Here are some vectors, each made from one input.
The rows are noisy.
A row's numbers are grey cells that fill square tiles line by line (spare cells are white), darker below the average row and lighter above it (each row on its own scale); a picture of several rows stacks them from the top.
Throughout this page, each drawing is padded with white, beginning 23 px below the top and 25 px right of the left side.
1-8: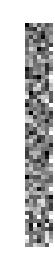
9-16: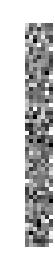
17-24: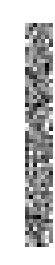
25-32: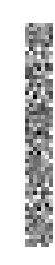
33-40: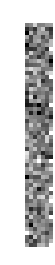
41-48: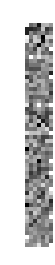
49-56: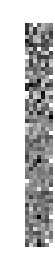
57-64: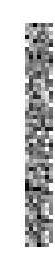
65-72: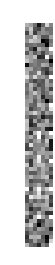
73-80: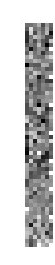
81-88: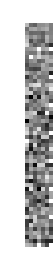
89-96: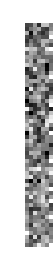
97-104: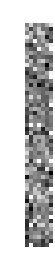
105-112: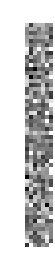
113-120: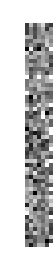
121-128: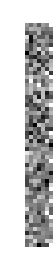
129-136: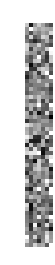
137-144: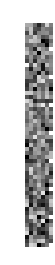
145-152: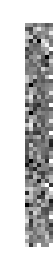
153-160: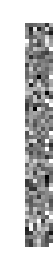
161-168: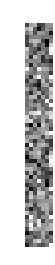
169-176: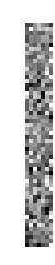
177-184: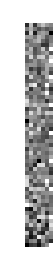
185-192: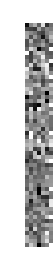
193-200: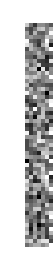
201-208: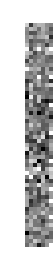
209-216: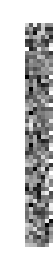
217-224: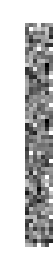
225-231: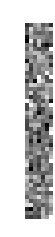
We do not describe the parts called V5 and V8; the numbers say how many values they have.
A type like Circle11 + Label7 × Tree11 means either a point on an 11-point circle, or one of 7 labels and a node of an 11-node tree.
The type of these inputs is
Bool × Bool × Bool × Bool × Bool × V8 + Tree10 × V5.
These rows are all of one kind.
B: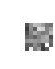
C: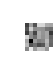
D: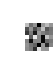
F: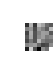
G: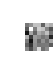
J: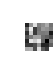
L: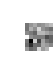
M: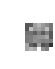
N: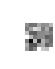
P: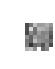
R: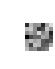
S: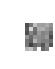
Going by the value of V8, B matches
J, M, P and S.
